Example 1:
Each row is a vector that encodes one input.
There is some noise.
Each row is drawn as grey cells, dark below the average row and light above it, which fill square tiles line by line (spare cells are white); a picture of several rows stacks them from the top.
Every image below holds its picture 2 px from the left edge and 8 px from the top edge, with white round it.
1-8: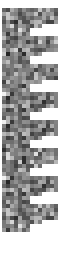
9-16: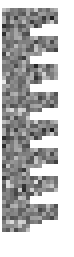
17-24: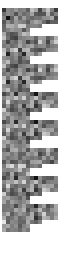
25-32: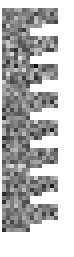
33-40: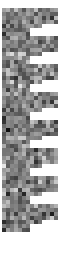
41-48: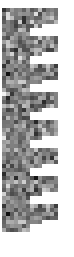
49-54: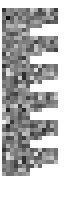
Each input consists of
a point on an 11-point circle.
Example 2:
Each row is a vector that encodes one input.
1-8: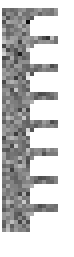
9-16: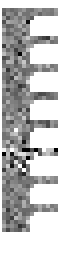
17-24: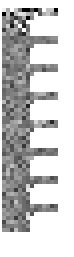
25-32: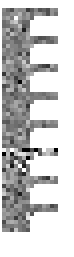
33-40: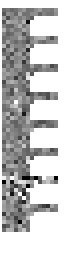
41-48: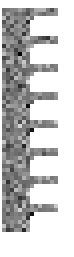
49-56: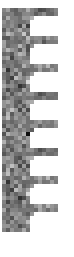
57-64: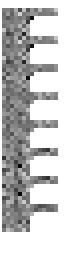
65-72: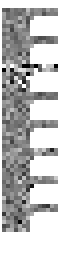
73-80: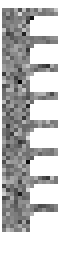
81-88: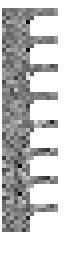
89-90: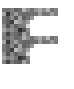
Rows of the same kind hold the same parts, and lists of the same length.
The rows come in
2 kinds.
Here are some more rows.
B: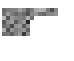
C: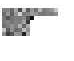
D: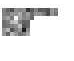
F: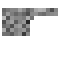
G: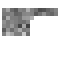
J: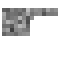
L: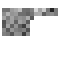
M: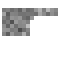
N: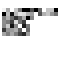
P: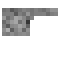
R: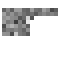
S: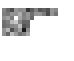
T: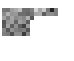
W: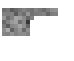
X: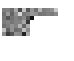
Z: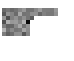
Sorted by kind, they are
B, C, D, F, G, J, L, M, P, R, S, T, W, X, Z
N

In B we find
a node of a 14-node tree.
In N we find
a fixed value.
